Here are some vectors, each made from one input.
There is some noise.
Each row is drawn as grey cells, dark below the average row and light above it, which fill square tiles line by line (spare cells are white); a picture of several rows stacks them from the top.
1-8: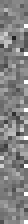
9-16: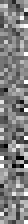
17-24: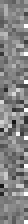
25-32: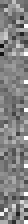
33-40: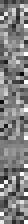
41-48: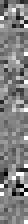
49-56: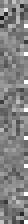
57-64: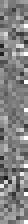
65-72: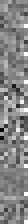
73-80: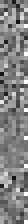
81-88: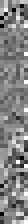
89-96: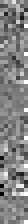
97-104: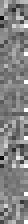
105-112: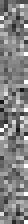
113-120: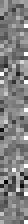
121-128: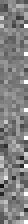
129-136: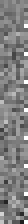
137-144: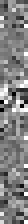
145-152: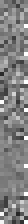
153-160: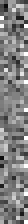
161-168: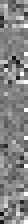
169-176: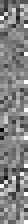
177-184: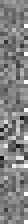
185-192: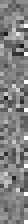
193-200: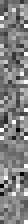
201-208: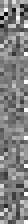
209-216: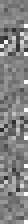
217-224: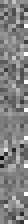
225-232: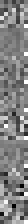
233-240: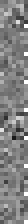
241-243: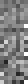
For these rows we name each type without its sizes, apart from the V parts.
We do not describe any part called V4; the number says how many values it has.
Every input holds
a list of items, each a true/false value and a value of V4.
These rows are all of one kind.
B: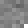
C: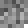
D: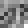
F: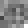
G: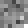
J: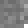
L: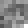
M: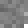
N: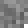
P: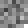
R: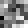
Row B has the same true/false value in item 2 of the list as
D, F and R.
